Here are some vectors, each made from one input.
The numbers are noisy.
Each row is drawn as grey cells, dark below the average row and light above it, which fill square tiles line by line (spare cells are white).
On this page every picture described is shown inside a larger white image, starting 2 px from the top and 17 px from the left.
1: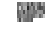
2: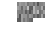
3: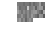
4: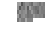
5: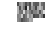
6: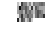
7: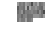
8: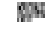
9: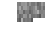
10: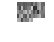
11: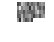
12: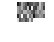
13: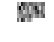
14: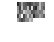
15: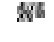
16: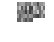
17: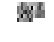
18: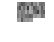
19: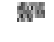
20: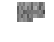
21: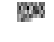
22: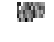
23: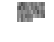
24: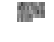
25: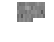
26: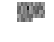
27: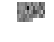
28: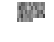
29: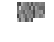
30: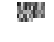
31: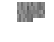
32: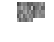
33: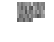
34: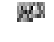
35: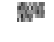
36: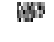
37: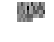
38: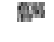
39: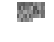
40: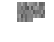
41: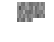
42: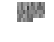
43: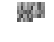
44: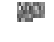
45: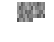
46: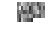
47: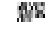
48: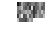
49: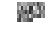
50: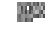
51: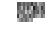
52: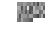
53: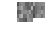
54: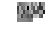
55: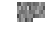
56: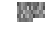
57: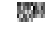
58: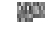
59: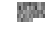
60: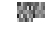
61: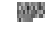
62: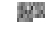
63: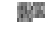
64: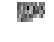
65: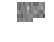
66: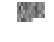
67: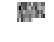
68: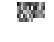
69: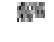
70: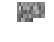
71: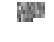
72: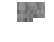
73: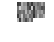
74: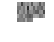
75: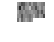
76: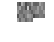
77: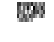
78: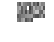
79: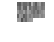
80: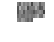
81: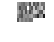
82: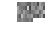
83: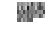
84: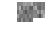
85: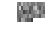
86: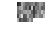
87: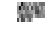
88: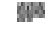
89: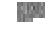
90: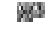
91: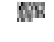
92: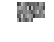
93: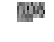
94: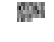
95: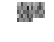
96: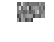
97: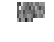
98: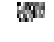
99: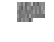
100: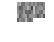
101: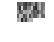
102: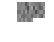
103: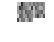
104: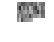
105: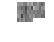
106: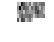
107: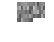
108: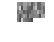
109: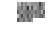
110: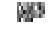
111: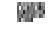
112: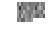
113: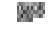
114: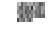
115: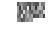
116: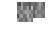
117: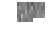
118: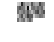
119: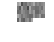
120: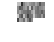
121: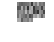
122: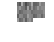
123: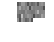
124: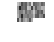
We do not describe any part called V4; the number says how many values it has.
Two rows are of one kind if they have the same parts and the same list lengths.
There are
2 kinds of row.
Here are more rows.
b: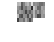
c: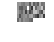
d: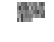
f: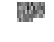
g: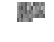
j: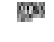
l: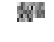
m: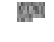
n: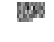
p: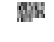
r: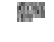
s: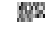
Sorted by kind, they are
b, d, g, n, p
c, f, j, l, m, r, s

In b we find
a true/false value and a value of V4.
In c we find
a node of a 7-node tree and a true/false value.
